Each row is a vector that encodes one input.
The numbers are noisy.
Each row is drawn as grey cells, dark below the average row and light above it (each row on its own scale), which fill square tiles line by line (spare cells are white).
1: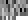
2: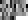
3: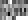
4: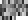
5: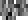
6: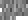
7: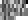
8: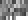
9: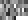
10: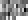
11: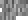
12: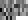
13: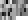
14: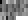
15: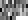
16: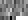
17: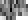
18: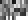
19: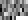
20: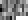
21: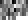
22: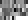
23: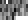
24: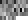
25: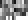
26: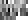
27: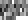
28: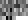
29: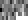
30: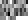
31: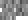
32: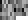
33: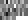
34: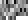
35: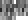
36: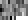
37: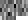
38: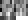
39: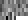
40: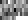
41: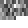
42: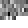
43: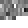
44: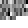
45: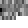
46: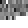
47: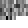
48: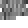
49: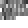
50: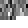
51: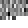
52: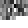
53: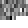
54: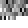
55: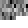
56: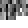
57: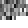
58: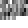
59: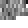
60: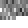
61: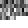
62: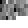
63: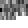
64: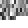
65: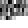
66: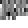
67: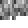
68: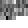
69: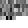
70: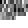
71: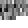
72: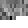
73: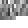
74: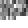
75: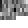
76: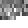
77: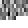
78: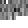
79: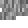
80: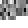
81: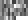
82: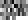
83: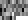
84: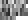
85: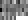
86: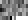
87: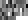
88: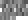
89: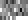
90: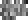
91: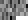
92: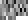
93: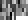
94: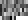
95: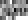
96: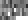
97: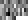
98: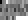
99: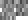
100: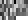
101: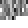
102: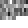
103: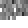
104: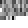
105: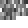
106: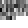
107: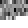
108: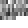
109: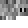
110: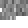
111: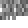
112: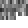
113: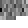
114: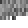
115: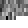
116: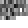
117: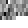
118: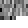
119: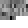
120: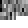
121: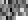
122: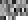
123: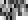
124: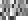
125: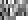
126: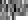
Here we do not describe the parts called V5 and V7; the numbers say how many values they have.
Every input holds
a node of a 9-node tree, together with either a point on a 6-point line and a value of V5, or a value of V7.
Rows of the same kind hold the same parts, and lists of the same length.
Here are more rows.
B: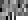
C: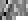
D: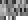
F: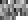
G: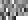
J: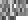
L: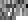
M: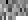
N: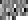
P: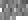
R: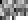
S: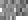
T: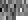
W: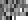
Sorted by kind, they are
B, L, T, W
C, D, F, G, J, M, N, P, R, S

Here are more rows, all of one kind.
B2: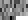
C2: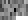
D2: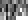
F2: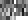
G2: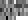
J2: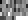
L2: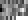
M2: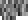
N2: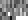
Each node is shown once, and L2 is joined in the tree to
B2, C2, D2 and G2.
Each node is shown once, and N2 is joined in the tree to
G2.
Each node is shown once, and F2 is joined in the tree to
G2.
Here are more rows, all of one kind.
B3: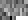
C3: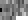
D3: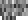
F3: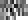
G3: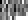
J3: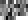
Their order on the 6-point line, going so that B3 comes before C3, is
B3, F3, C3, G3, D3, J3.
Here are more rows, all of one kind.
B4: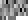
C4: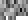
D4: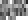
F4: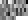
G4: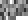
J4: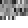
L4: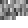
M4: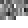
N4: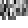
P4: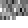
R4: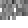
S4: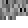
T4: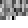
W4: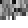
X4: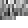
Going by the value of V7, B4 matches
C4, J4, P4 and S4.
